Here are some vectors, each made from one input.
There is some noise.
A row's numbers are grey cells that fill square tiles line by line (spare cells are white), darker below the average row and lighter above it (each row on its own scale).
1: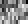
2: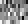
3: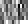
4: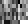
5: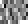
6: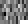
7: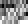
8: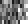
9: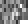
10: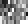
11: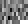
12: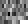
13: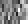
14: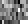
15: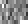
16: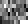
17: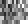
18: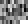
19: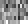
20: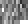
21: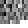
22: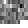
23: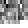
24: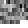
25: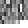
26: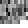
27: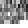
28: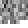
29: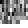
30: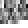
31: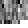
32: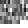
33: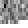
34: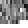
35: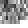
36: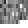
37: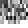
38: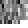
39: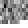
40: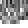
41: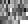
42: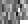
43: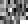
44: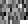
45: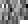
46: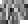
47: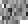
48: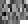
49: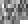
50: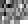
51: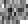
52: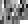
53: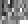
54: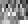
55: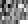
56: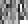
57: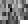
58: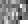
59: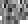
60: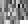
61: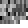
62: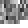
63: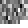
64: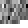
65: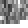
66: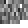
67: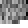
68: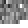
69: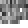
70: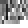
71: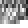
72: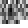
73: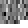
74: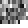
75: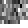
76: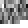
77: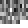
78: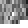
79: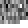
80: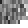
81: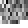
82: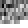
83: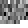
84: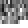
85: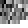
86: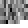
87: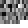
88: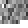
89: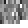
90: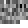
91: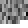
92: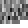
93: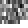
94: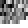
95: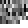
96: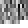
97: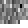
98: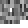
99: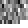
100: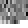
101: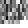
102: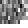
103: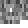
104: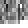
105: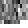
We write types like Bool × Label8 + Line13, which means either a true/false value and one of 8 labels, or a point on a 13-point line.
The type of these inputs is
Bool × Line5 + Line9.
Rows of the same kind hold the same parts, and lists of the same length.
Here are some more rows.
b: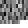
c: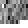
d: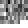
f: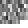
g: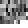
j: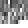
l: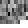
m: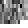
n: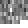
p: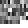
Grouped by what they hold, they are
b, c, j
d, f, g, l, m, n, p

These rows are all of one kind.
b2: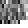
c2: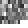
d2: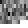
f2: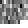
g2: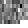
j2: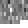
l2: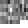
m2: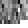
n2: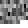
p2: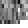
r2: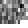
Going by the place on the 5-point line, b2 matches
l2, m2 and p2.
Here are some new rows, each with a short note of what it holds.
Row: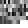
a point on a 5-point line and a true/false value
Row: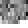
a point on a 9-point line
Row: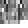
a point on a 9-point line
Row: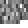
a point on a 9-point line
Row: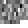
a point on a 5-point line and a true/false value
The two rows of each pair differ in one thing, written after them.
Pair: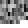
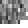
the true/false value
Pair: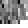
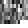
the place on the 5-point line
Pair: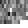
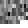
the place on the 5-point line
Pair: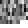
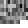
the place on the 5-point line
